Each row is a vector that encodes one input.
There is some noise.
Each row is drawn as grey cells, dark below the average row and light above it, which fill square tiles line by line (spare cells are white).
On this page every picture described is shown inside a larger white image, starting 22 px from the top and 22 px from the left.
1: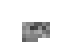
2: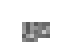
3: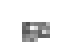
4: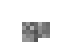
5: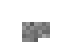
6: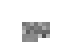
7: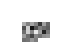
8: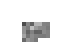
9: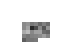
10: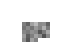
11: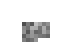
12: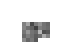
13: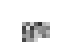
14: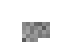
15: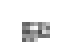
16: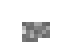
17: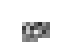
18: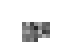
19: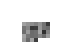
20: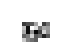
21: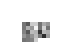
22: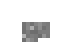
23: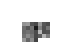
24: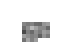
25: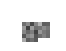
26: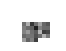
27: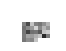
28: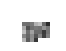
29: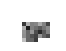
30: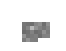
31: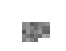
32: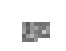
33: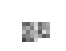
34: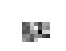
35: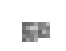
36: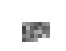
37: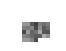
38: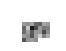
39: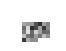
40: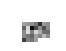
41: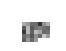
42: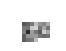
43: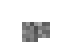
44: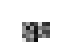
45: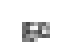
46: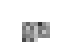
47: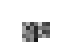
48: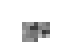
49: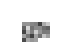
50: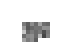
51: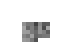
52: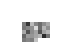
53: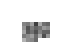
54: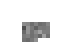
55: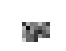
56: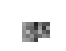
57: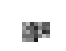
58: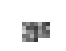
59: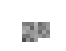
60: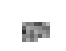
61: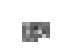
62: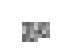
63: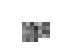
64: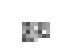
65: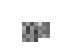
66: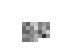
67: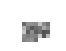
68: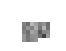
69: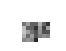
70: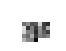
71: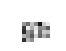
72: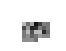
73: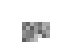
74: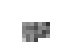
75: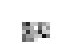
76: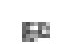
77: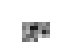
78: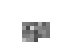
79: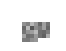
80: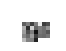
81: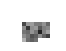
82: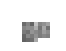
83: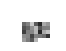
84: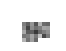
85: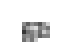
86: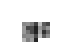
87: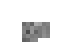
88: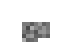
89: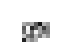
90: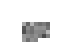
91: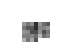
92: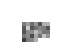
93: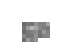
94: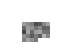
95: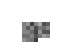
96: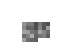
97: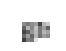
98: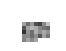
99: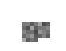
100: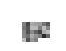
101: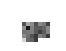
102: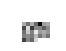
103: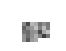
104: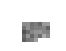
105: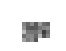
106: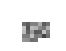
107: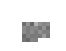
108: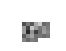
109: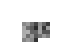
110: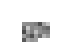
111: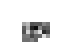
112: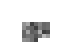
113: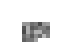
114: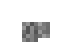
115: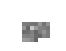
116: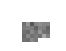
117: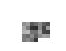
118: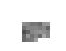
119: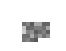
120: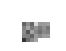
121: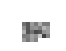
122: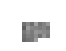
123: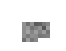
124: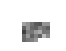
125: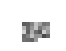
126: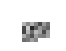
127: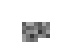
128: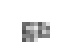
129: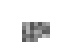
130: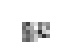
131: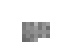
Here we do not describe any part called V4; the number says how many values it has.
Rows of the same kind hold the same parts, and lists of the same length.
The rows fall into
4 kinds.
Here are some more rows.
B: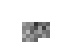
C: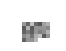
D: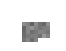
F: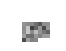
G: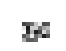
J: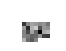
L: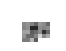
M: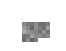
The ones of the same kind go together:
B, F, G, M
C, L
D
J

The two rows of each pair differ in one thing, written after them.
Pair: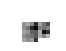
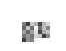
the value of V4
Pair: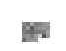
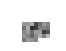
the value of V4
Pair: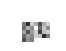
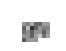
the value of V4
